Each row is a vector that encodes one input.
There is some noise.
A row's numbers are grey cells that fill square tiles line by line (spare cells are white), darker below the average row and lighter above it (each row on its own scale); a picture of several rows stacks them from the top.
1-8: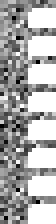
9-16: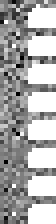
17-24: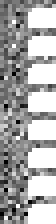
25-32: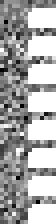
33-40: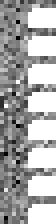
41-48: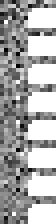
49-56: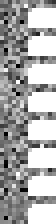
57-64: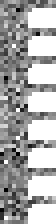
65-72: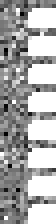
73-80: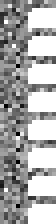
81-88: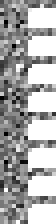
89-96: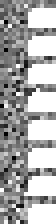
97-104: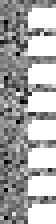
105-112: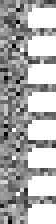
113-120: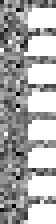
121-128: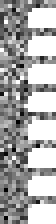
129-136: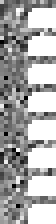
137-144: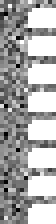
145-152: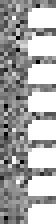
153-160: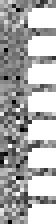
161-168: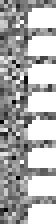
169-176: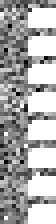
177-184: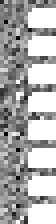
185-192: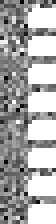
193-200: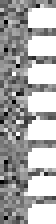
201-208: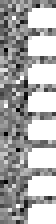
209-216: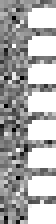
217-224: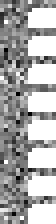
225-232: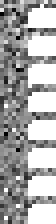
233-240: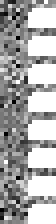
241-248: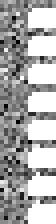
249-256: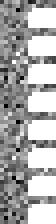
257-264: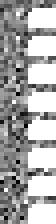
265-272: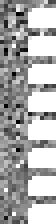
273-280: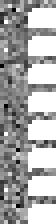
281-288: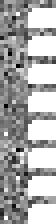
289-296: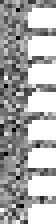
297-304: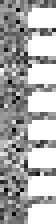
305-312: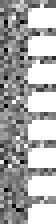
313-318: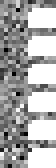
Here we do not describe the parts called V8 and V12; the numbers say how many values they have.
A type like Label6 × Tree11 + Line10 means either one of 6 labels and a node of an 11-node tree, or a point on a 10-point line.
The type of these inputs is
((Circle5 + V12) × Label5 + Label9) × V8.
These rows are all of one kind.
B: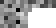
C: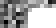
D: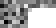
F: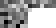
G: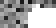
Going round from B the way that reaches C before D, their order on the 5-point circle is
B, C, F, D, G.
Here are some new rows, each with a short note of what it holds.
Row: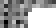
a point on a 5-point circle, one of 5 labels and a value of V8
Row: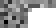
a point on a 5-point circle, one of 5 labels and a value of V8
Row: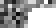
a point on a 5-point circle, one of 5 labels and a value of V8
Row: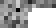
one of 5 labels, a value of V8 and a value of V12
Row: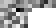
a point on a 5-point circle, one of 5 labels and a value of V8
